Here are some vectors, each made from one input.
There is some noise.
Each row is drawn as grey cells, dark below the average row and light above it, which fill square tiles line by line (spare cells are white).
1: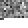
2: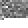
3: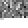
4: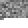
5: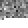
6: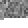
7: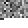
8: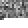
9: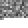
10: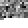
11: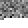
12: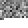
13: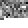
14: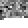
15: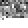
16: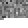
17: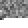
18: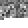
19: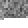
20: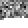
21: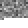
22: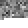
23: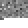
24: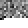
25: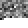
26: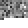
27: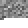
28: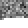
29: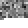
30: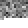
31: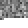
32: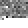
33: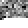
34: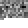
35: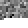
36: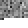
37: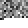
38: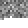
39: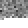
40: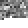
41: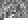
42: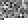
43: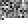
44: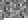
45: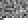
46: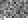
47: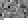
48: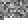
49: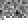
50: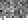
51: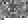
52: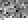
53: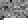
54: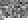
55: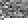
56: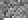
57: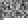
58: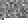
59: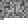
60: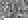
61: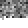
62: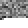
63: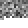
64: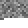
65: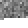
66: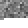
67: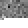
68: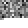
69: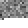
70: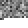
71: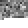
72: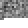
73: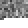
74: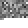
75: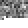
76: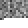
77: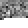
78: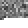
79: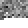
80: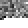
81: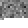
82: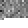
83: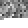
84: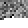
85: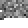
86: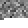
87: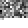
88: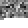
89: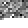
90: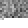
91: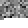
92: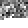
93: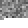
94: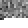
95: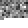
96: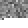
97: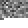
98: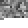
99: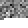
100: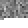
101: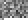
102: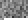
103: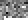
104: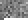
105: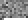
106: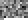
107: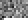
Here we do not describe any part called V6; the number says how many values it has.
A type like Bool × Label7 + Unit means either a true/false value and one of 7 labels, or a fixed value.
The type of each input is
(Line7 + Tree7) × V6.
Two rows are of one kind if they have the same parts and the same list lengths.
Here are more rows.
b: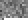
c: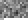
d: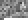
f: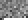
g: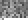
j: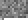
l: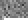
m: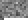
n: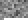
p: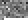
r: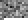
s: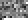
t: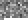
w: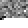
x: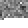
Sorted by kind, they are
b, c, g, j, l, m, n, p, x
d, f, r, s, t, w

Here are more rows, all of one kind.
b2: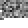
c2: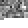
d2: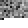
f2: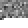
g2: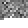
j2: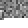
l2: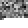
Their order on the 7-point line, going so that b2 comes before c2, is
b2, f2, j2, l2, g2, c2, d2.
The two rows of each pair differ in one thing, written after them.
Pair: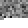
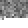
the node of the tree
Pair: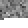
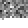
the node of the tree
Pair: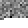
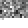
the node of the tree
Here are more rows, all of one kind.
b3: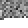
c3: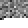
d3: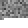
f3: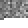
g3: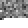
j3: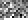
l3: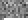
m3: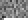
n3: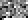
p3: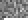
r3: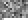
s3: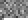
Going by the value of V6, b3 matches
c3, f3, n3 and r3.
